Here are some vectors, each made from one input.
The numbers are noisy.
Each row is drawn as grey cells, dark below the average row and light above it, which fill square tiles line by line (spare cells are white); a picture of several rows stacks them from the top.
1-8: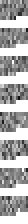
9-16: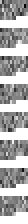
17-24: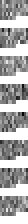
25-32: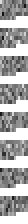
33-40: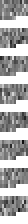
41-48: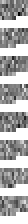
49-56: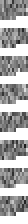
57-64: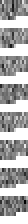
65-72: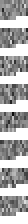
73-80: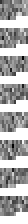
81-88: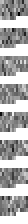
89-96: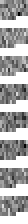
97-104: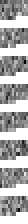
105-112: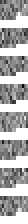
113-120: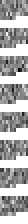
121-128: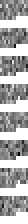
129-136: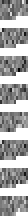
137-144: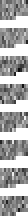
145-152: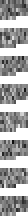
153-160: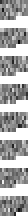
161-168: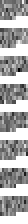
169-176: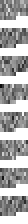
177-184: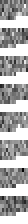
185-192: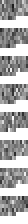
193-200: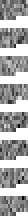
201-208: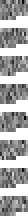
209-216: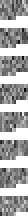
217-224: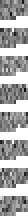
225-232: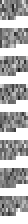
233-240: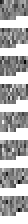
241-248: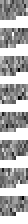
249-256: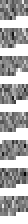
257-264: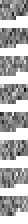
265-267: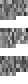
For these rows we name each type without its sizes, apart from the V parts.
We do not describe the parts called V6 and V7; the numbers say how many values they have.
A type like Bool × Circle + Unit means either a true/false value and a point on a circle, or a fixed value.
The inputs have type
(Circle + Line × V6) × V7.
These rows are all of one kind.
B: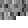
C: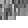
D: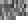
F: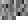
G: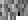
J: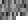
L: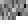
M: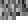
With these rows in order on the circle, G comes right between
B and F.
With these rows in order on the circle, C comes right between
J and M.
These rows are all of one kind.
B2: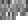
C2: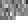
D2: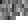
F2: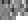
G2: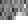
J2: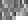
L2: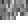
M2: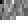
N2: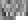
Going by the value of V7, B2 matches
F2 and L2.
